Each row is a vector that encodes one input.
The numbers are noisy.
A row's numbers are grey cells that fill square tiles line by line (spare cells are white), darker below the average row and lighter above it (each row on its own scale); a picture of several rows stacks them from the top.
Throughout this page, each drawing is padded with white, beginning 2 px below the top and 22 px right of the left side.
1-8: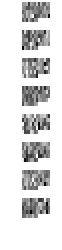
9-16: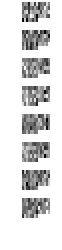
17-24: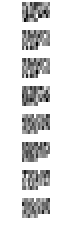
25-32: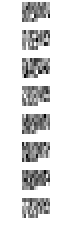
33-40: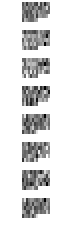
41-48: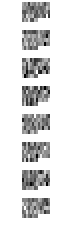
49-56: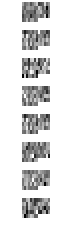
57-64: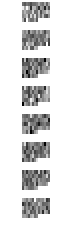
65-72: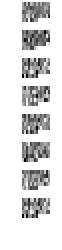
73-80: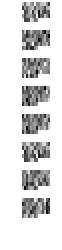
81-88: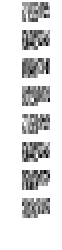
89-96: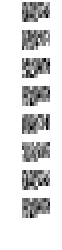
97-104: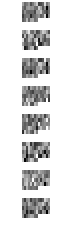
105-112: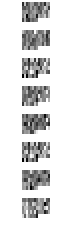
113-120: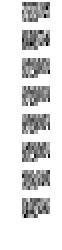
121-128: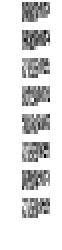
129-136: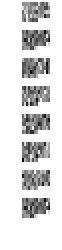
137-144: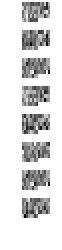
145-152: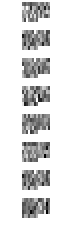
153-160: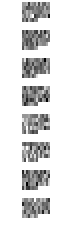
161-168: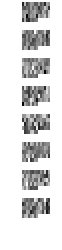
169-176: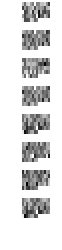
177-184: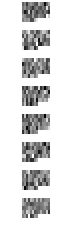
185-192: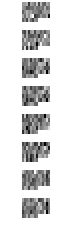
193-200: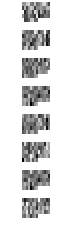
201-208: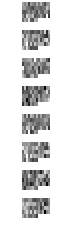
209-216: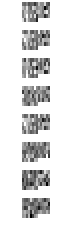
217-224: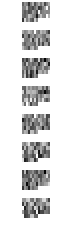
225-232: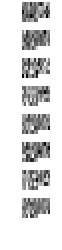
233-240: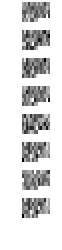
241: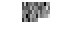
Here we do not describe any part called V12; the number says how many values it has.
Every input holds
either a point on a 20-point circle, or four true/false values, or a value of V12.
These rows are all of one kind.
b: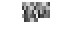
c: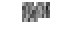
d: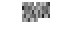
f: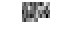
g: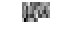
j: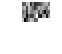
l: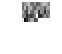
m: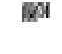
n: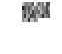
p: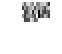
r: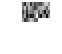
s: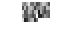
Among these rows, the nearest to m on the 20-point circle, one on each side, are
c and f.
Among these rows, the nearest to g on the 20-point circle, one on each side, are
j and l.
